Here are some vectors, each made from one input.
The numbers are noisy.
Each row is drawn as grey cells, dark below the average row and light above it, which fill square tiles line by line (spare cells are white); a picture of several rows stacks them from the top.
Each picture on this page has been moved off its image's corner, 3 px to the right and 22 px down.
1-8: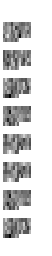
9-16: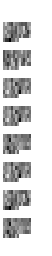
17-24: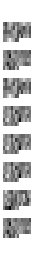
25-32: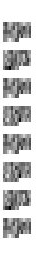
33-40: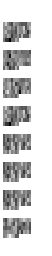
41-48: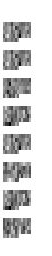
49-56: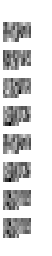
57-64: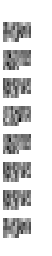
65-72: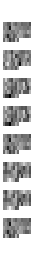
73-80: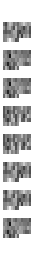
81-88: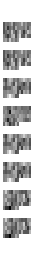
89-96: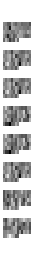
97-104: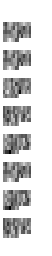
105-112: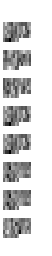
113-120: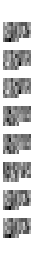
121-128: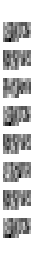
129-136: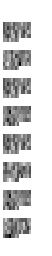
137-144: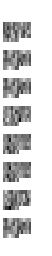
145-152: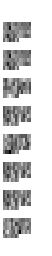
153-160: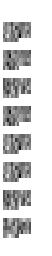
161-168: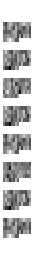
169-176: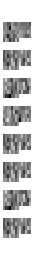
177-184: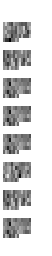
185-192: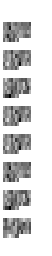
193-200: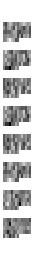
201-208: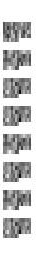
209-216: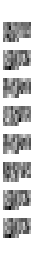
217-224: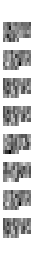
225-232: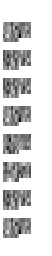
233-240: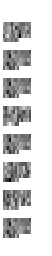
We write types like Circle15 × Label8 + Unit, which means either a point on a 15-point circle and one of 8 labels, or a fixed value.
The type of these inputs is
Circle5.
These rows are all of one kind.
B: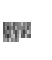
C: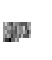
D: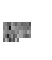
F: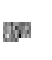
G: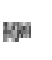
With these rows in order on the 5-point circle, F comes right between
C and G.
